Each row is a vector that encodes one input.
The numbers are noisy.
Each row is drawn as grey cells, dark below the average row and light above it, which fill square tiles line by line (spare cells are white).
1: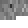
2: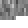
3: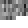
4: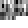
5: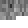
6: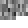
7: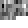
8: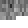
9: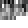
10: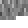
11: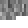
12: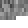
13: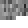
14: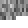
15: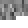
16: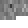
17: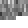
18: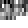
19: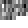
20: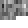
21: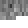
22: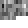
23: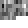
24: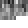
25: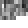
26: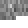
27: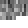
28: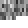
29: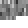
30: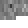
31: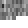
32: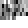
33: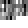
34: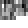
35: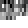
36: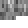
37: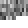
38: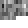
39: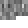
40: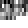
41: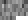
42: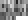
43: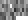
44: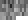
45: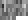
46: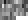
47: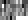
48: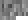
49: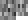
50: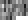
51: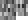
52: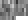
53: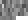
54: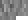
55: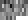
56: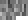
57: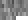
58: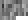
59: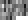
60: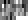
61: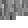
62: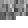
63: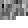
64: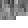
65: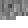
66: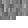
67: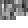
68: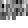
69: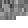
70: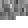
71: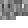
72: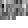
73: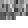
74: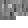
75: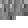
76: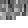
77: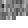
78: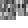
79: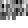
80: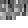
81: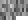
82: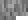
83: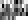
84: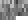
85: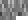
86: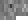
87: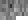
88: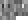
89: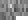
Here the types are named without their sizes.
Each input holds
a list of points on a line.
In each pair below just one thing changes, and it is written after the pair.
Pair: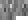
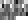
the place on the line in item 2 of the list
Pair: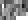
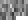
the place on the line in item 2 of the list
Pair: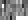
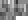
the place on the line in item 2 of the list
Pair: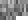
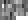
the place on the line in item 2 of the list
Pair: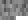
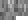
the place on the line in item 1 of the list
